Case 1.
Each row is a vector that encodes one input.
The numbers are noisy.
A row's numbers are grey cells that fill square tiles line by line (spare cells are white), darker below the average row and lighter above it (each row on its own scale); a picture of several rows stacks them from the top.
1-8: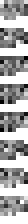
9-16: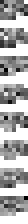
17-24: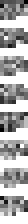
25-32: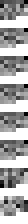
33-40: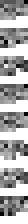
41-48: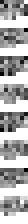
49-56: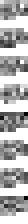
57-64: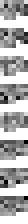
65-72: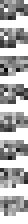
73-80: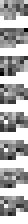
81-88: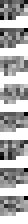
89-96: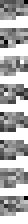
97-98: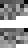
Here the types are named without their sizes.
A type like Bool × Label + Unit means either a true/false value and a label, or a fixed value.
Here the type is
List(Line).
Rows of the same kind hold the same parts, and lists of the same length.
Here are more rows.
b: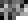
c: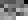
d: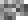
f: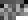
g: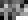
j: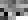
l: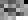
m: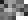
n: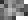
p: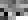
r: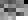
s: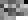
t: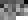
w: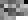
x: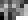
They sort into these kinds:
b, c, f, g, l, r, s, t, w, x
d, m, n
j, p

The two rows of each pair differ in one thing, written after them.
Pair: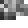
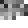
the place on the line in item 1 of the list
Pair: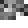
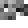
the place on the line in item 2 of the list
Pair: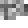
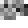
the place on the line in item 2 of the list
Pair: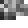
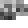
the place on the line in item 2 of the list
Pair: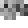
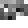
the place on the line in item 1 of the list
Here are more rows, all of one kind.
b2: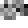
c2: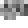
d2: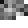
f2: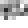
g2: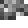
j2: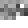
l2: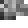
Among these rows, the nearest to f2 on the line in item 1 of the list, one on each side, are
c2 and j2.
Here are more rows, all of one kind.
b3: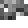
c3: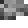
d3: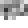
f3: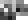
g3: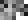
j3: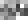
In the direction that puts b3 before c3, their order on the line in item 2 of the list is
d3, f3, j3, b3, g3, c3.
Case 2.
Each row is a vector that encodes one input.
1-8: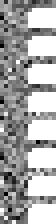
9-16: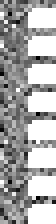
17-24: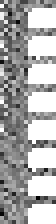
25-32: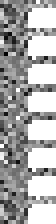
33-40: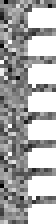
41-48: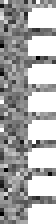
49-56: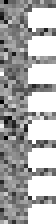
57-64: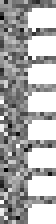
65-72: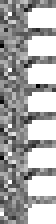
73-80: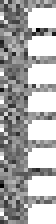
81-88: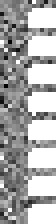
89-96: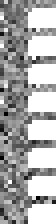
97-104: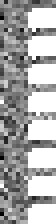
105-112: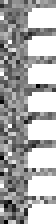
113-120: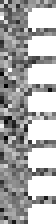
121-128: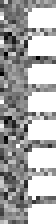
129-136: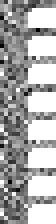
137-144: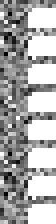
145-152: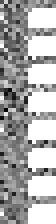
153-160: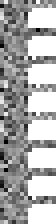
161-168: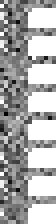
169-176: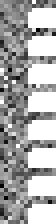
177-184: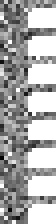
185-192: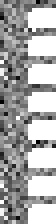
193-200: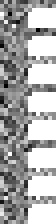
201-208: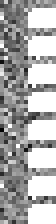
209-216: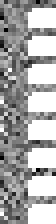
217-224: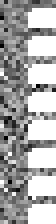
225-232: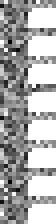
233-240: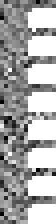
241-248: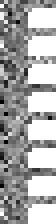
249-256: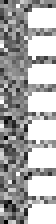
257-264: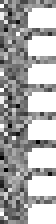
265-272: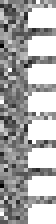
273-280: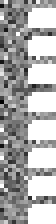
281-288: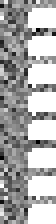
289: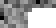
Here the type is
Line10 + Line18.
